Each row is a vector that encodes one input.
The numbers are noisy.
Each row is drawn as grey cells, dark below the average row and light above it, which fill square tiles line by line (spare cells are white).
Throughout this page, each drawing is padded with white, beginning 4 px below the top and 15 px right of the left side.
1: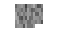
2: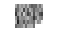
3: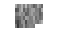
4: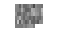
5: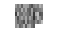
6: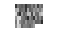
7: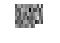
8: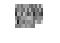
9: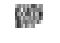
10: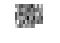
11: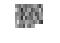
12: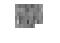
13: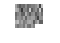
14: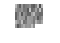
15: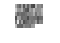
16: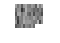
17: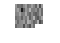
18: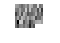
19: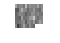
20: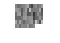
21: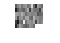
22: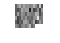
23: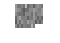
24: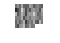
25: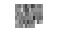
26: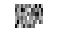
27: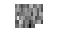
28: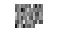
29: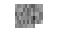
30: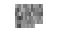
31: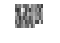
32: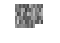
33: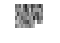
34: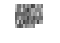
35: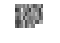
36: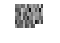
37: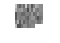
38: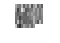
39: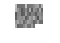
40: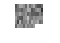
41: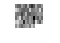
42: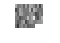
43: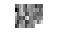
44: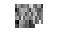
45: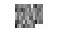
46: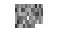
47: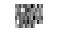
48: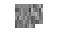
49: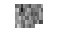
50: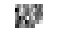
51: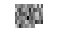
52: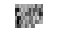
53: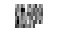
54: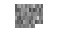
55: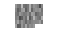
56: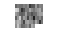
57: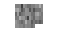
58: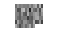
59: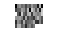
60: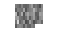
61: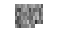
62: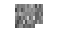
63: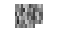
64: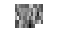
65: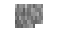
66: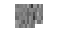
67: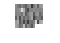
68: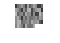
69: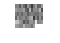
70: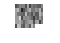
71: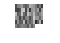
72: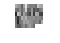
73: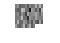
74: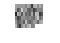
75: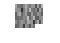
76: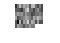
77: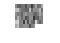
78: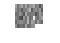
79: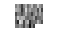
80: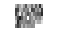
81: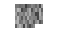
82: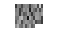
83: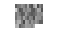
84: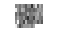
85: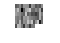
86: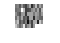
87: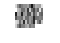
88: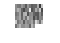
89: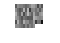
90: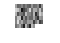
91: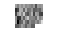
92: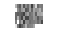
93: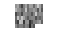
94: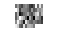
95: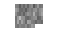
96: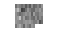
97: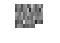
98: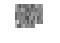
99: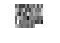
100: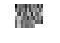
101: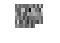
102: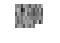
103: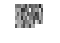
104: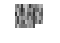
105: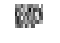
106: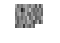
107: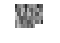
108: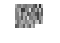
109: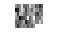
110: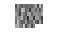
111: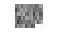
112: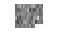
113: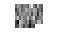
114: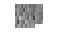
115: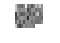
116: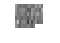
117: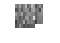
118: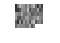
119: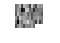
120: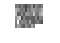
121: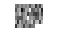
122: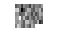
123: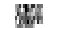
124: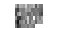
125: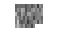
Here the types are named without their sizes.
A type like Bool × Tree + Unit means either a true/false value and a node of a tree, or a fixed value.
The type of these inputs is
List(Line).
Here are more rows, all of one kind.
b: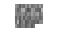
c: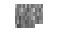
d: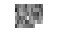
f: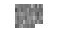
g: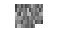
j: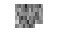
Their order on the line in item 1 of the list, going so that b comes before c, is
d, g, j, f, b, c.
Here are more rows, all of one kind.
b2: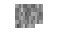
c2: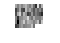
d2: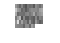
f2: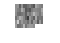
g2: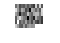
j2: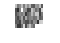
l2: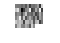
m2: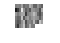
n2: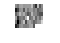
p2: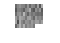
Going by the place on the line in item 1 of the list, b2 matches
c2, d2, f2 and g2.
